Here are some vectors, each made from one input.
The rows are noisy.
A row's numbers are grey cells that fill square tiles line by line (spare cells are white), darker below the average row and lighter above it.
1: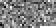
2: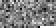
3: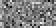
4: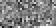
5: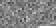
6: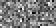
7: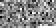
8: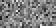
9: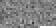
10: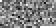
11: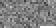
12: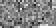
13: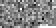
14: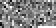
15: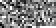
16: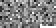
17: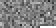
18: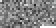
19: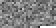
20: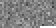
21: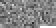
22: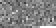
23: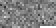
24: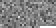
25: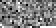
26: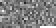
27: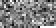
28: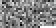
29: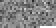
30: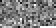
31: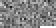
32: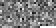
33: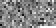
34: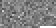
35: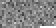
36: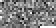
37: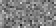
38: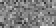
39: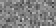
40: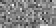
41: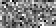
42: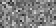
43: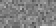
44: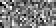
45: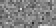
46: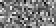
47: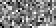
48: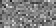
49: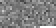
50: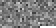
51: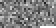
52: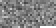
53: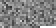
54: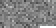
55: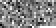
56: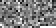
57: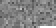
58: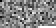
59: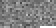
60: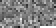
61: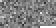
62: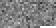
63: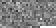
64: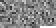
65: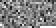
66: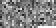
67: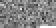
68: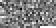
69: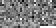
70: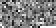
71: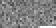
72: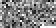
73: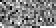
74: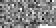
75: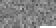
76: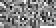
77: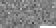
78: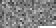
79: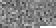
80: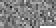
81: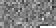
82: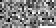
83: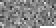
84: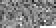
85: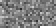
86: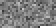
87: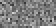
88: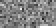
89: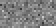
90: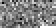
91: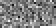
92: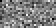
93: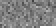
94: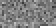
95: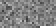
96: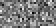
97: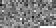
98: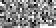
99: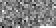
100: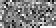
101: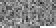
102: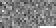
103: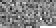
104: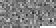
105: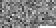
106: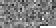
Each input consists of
a list of up to two points on a 7-point line.
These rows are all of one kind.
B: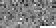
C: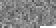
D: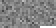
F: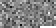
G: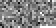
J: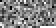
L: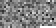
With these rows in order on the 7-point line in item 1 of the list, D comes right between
C and G.
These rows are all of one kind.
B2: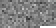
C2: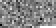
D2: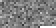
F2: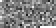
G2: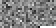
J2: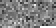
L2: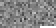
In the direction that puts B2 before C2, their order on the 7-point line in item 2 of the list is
B2, D2, J2, F2, G2, L2, C2.
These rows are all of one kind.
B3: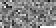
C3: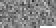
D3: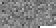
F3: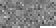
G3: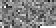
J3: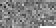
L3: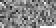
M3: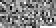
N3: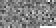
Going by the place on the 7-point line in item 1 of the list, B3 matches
C3, G3 and L3.
